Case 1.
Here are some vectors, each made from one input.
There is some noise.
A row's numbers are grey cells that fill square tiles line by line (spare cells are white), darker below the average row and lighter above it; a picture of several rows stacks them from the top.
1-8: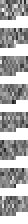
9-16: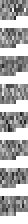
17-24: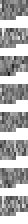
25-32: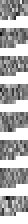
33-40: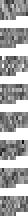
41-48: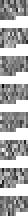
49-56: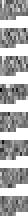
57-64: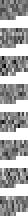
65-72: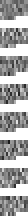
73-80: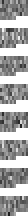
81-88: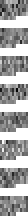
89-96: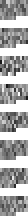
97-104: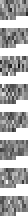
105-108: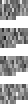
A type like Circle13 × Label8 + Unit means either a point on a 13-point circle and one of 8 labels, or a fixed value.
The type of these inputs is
Line7 × Tree11 + Line8.
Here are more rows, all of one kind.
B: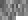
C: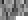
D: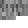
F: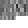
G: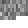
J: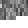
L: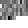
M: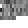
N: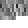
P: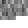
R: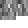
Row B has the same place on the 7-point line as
C, G, L and N.
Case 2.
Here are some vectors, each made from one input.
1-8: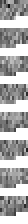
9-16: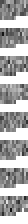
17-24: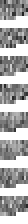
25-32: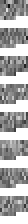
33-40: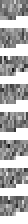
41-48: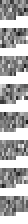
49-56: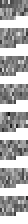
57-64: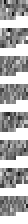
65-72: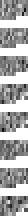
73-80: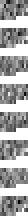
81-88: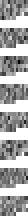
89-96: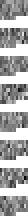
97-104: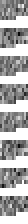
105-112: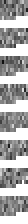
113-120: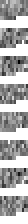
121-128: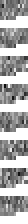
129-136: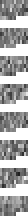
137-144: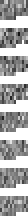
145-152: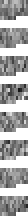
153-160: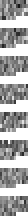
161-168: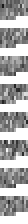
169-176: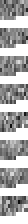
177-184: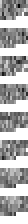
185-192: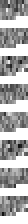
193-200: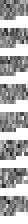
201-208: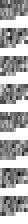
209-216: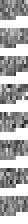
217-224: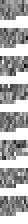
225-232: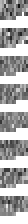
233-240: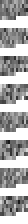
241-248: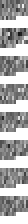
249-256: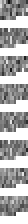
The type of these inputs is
(Bool × Bool × Bool × Bool + Line11) × Line7.
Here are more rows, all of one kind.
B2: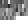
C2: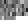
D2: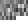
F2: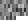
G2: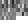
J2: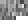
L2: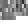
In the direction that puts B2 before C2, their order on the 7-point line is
B2, L2, C2, G2, J2, D2, F2.
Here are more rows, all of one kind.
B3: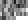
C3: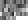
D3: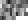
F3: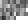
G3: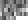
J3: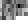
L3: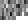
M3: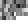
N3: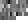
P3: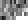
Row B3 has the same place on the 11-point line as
F3 and M3.
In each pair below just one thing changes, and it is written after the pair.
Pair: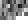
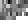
the place on the 7-point line
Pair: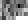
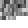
the place on the 11-point line
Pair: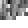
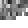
the place on the 7-point line
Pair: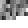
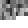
the place on the 7-point line
